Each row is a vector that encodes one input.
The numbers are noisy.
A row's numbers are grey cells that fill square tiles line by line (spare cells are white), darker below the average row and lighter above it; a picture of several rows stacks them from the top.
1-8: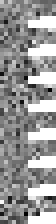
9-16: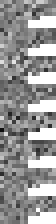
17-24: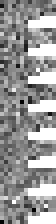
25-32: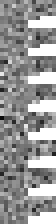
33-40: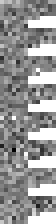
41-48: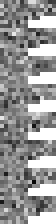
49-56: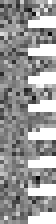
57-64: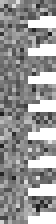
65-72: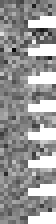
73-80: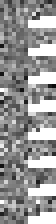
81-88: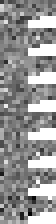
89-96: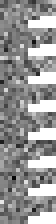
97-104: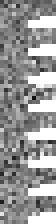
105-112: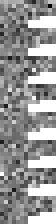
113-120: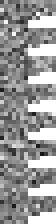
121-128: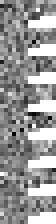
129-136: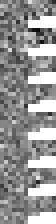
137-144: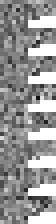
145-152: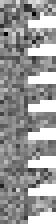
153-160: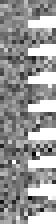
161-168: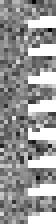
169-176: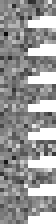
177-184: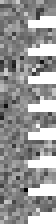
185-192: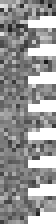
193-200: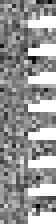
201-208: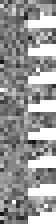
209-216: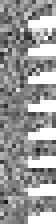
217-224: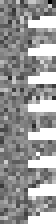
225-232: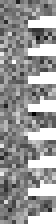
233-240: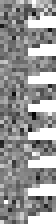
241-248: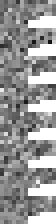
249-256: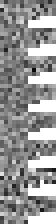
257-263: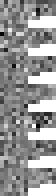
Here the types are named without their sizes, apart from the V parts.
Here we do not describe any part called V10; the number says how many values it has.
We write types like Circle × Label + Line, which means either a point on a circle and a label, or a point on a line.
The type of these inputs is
(Bool × Bool × Bool × Bool + List(V10)) × Line + Label.
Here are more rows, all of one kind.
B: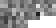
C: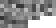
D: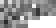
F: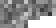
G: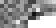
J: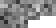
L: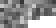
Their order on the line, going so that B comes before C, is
B, D, L, F, C, J, G.
